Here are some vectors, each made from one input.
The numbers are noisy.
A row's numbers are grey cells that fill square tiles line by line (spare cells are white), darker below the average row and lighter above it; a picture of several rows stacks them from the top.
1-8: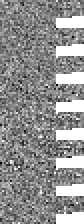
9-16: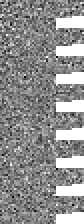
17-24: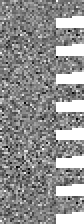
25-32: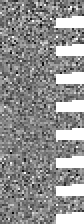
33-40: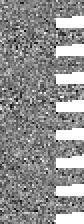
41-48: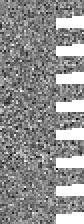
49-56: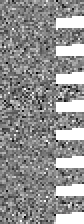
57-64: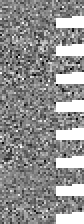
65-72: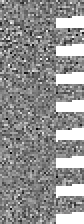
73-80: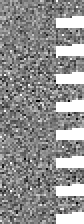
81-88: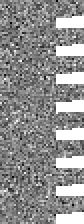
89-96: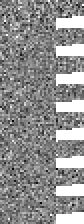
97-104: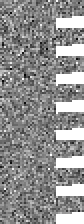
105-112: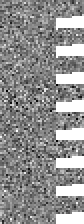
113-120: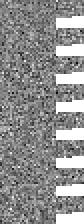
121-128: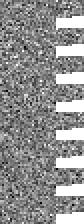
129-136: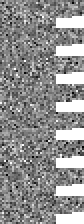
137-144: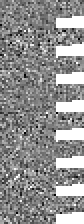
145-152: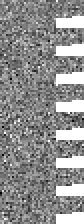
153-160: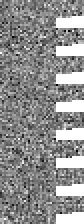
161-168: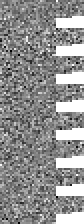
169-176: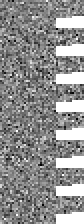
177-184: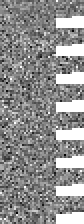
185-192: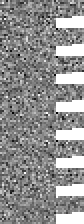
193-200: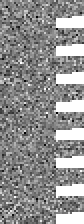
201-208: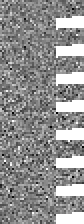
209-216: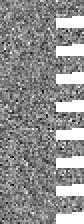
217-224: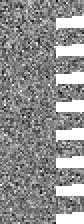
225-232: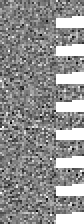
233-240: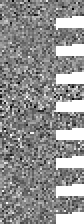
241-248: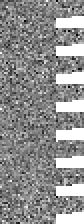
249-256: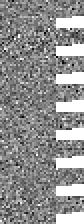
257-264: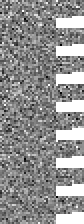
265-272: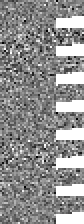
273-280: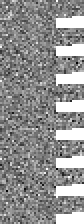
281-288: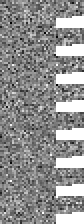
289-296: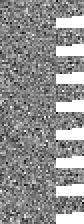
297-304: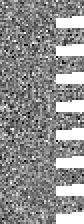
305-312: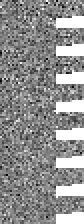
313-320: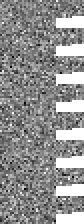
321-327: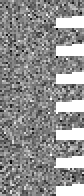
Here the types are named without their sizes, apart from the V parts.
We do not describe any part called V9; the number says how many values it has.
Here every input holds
either a point on each of two circles, or a point on a line and a true/false value, or two values of V9.
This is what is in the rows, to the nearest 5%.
About 20% of them hold a point on each of two circles. About 35% of them hold a point on a line and a true/false value. The rest hold two values of V9.
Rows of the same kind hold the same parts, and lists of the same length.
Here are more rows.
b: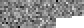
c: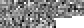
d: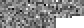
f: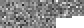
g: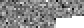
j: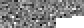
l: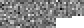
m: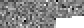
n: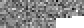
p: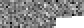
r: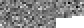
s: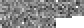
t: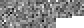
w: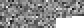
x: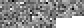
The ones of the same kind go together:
b, g, m, n, p, w, x
c, d, f, l, s, t
j, r

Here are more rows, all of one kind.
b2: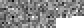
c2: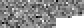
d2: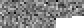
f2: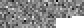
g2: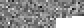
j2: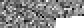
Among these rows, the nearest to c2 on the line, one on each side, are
f2 and j2.
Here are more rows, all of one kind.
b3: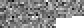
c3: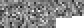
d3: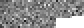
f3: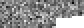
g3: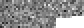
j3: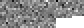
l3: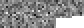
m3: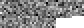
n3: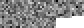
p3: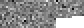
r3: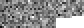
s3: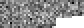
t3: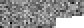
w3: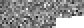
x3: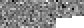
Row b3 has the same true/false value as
j3, m3, p3 and x3.
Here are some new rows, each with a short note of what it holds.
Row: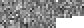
two values of V9
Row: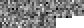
two values of V9
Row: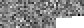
two values of V9
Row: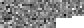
a point on each of two circles
